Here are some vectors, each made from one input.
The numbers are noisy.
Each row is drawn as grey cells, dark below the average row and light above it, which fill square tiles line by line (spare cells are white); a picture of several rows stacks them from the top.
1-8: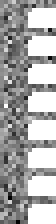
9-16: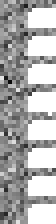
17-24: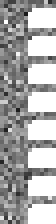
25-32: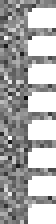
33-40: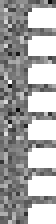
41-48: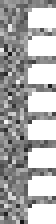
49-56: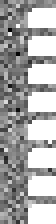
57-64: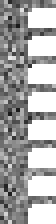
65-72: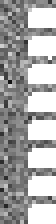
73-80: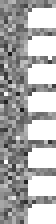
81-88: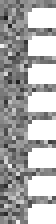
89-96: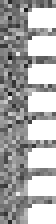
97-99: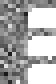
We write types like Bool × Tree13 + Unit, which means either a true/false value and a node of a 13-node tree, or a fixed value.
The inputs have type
Circle9 × (Line5 + Line8).
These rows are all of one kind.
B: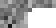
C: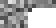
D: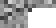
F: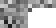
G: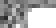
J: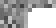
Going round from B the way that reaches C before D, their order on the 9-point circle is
B, F, J, C, D, G.
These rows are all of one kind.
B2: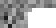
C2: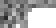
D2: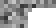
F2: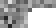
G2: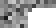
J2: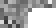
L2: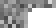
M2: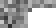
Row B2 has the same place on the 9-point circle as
F2 and M2.
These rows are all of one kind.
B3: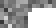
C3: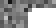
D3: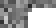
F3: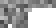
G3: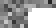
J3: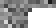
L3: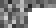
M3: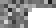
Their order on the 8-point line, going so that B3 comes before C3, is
J3, M3, G3, F3, B3, D3, C3, L3.
